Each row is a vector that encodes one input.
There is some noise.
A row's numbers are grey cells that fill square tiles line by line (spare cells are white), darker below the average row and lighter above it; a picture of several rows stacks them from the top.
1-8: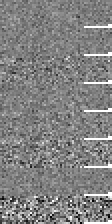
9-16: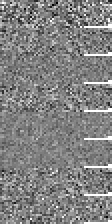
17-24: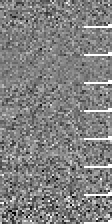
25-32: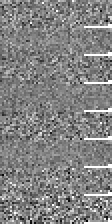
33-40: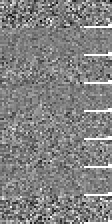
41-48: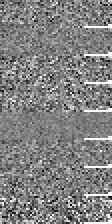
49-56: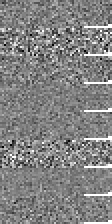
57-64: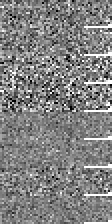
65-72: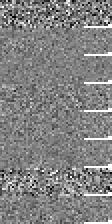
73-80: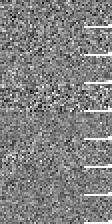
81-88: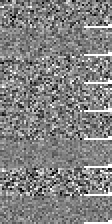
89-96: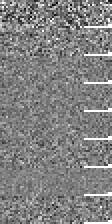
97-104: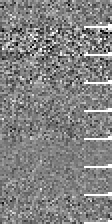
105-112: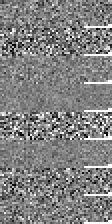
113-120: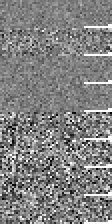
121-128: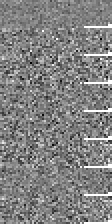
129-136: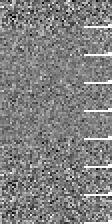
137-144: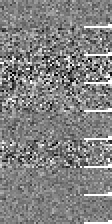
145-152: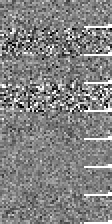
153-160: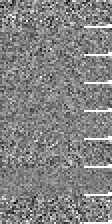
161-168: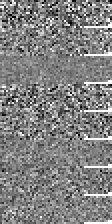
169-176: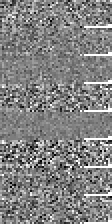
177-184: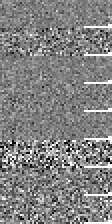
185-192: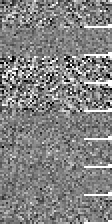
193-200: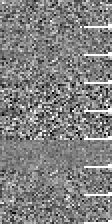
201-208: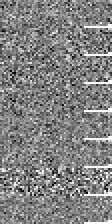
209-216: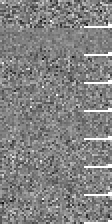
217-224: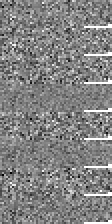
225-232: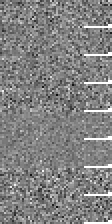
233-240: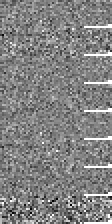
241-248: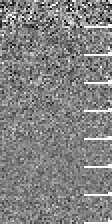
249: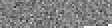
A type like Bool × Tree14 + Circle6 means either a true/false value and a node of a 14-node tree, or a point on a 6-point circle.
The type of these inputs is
(Bool × Label4 + Unit) × (Tree13 + Unit).
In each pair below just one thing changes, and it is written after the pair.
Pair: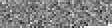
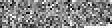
the label
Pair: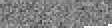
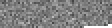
the node of the tree
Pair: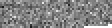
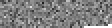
the true/false value
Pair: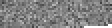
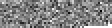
the true/false value
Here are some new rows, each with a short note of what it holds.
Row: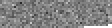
one of 4 labels and a true/false value
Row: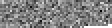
one of 4 labels, a node of a 13-node tree and a true/false value
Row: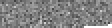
a node of a 13-node tree
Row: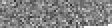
a fixed value
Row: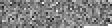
one of 4 labels and a true/false value
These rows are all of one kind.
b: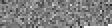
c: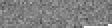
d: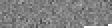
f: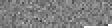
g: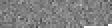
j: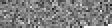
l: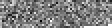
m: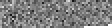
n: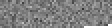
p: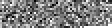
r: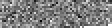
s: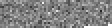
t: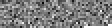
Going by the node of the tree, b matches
d, g and j.
